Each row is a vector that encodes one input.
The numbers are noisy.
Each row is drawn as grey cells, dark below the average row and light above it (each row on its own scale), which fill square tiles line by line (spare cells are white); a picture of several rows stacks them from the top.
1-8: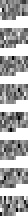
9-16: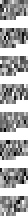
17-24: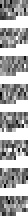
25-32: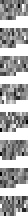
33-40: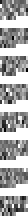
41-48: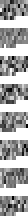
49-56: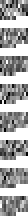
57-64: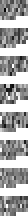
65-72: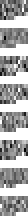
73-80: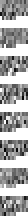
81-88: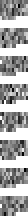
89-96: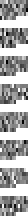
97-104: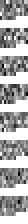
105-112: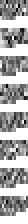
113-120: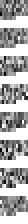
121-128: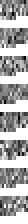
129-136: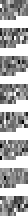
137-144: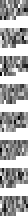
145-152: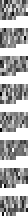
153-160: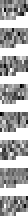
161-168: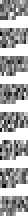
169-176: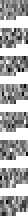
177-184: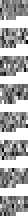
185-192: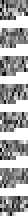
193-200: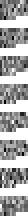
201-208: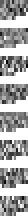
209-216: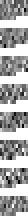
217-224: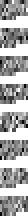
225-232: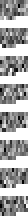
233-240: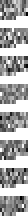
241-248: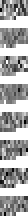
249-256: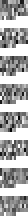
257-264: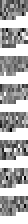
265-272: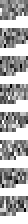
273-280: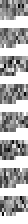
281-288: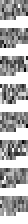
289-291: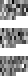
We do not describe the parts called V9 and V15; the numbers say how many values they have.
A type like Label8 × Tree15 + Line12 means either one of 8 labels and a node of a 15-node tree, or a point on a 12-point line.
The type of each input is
(Bool × Bool × Bool × Bool + Line5 × Line6 × V9) × V15.
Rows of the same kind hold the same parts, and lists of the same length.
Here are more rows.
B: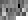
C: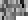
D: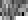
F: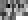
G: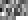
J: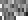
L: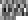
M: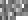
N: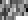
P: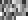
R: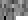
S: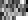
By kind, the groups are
B, C, D, F, G, J, P
L, M, N, R, S

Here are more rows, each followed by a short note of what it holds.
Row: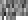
four true/false values and a value of V15
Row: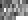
four true/false values and a value of V15
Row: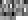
four true/false values and a value of V15
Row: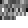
a point on a 5-point line, a point on a 6-point line, a value of V9 and a value of V15
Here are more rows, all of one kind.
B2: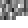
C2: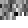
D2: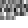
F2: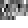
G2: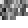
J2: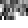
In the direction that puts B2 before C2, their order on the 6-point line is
B2, D2, F2, J2, G2, C2.
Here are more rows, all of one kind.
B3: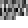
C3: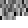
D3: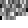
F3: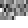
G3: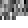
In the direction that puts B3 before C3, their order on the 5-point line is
D3, B3, G3, C3, F3.
